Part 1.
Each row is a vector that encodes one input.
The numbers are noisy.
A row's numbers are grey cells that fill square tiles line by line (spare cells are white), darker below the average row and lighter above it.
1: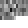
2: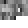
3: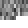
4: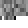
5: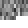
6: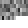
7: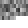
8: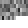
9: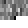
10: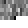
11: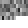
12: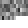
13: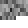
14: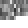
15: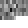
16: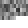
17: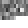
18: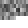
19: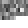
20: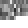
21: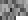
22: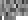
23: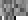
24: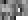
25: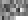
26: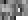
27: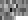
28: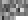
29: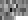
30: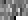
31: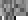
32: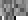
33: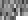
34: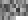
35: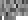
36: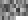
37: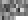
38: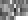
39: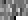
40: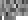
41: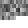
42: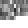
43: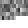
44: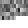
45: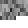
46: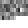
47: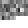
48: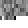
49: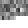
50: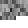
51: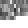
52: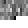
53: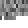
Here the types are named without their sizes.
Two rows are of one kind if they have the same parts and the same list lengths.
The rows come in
2 kinds.
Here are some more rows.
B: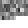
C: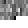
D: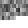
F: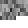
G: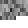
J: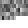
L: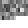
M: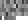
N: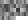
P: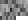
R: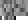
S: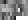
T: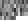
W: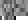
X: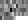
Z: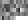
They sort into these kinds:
B, D, J, L, N, Z
C, F, G, M, P, R, S, T, W, X

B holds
a node of a tree.
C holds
three true/false values.
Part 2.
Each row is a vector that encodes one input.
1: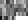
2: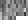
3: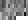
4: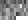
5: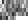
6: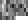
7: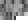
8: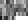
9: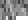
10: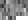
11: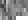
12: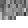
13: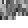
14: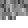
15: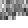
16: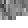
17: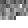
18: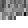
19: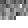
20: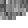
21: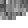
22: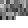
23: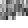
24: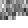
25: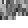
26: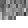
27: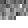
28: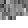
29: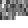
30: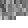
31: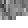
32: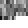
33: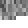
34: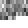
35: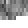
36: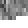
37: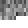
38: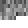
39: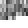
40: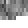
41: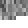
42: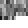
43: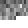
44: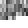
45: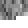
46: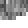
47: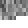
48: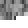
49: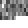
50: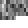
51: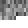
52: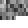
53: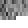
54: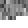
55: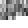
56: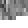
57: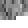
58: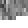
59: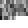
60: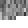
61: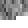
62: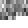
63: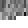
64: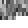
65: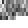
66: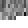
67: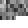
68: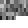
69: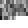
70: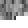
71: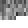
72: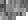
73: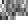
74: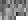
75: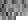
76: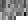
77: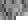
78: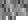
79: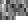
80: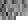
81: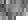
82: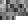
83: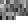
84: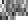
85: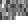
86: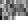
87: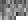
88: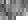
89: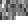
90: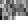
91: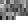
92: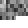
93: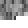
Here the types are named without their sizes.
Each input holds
either a point on a line, or a node of a tree.
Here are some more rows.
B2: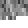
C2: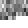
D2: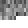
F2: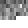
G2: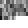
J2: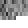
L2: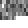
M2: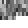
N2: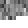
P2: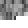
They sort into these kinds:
B2, D2, F2, J2, N2, P2
C2, G2, L2, M2

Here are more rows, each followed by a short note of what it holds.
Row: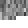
a node of a tree
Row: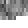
a node of a tree
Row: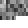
a point on a line
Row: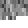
a node of a tree
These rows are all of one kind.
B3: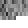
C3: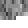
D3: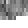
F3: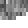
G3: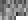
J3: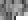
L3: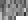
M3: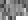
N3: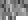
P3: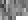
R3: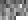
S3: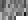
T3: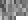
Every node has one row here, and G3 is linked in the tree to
L3 and R3.
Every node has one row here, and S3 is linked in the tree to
L3.
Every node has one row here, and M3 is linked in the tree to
N3 and P3.
